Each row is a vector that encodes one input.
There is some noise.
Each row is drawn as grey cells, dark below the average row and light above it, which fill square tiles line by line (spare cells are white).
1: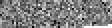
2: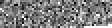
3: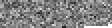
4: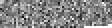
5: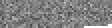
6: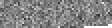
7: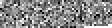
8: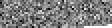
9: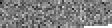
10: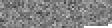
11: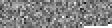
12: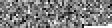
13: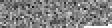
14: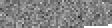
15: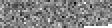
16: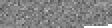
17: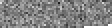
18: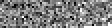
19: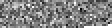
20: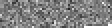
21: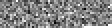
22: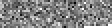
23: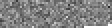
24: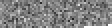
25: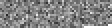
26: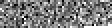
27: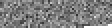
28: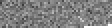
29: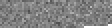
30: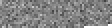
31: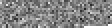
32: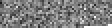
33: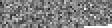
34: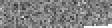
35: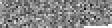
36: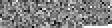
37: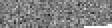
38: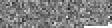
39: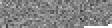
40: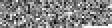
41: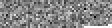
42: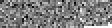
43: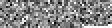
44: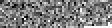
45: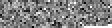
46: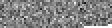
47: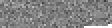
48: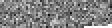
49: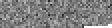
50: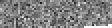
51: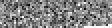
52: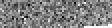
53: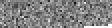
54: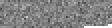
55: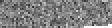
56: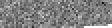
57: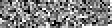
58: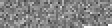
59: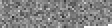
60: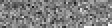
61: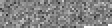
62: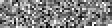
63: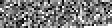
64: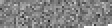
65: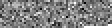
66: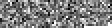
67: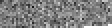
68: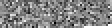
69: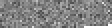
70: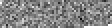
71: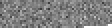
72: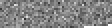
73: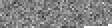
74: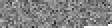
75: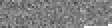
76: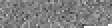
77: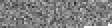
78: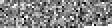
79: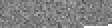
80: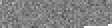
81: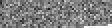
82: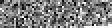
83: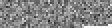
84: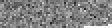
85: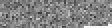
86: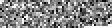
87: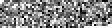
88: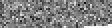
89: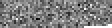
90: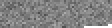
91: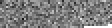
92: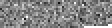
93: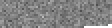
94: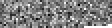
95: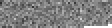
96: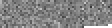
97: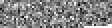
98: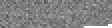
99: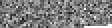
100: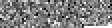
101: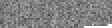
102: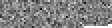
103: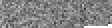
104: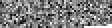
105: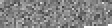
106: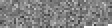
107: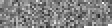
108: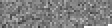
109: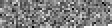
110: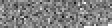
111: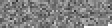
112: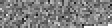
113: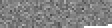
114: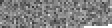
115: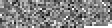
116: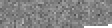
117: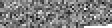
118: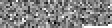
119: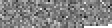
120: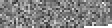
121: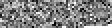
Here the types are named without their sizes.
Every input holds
a point on a circle, a point on a line and a true/false value.
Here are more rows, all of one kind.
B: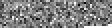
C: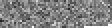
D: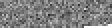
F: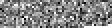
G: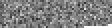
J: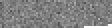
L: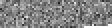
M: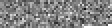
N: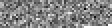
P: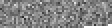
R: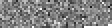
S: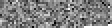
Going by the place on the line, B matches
D, M, R and S.
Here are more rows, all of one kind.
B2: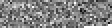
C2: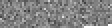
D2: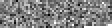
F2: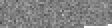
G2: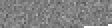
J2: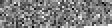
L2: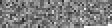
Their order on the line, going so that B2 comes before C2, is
B2, G2, J2, L2, C2, F2, D2.
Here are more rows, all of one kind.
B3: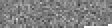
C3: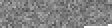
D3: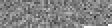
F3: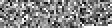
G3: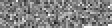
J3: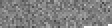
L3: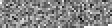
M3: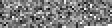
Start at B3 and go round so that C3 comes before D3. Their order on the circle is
B3, L3, G3, F3, M3, C3, D3, J3.
